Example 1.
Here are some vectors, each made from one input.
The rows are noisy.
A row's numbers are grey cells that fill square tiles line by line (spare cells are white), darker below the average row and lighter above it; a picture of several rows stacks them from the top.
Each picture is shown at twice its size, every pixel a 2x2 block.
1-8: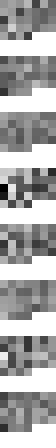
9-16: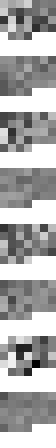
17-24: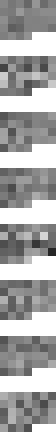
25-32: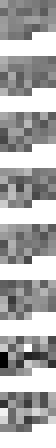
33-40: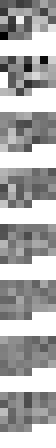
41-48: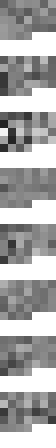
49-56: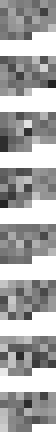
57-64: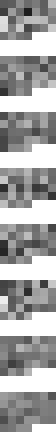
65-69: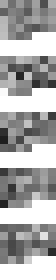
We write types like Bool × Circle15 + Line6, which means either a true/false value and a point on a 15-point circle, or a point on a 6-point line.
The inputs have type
Line6 + Line7.
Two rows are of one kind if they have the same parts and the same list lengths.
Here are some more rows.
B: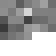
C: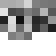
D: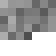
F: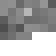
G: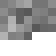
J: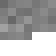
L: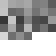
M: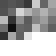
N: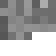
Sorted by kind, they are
B, D, F, L, M
C, G, J, N

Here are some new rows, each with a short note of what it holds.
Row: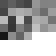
a point on a 7-point line
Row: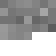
a point on a 6-point line
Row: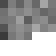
a point on a 6-point line
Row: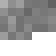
a point on a 7-point line
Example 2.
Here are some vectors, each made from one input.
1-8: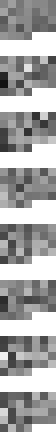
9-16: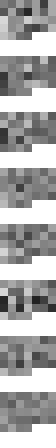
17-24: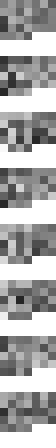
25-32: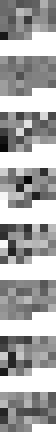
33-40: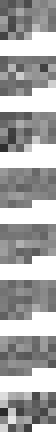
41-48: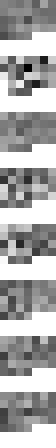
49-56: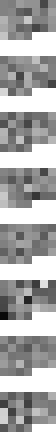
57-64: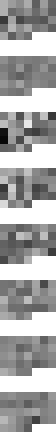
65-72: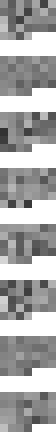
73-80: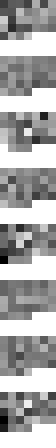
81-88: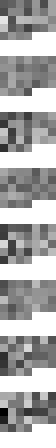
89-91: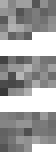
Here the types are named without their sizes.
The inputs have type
List(Line).
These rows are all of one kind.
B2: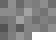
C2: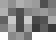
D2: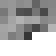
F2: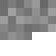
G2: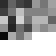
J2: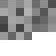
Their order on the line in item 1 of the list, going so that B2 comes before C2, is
G2, D2, B2, F2, J2, C2.
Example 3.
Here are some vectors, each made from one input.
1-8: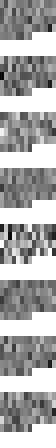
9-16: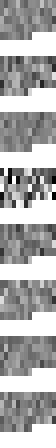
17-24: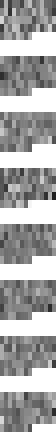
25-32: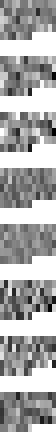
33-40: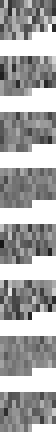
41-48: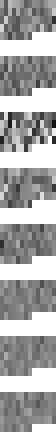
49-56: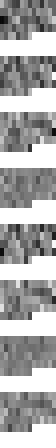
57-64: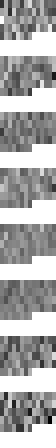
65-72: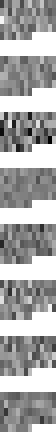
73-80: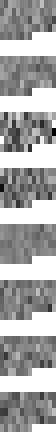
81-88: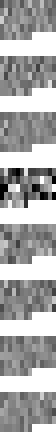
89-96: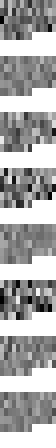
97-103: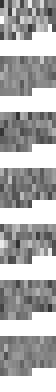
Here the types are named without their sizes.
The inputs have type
List(Line).
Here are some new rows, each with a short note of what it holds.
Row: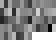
a list of one item
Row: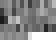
the empty list
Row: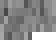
a list of two items
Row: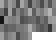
a list of two items
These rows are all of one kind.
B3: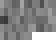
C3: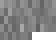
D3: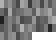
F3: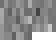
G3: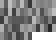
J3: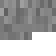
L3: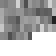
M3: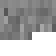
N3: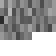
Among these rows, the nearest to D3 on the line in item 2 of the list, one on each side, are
B3 and G3.
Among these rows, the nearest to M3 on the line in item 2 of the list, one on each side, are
C3 and G3.
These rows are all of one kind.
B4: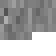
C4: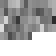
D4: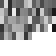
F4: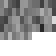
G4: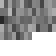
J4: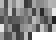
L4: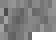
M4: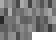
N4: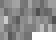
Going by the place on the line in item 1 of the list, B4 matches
C4 and N4.
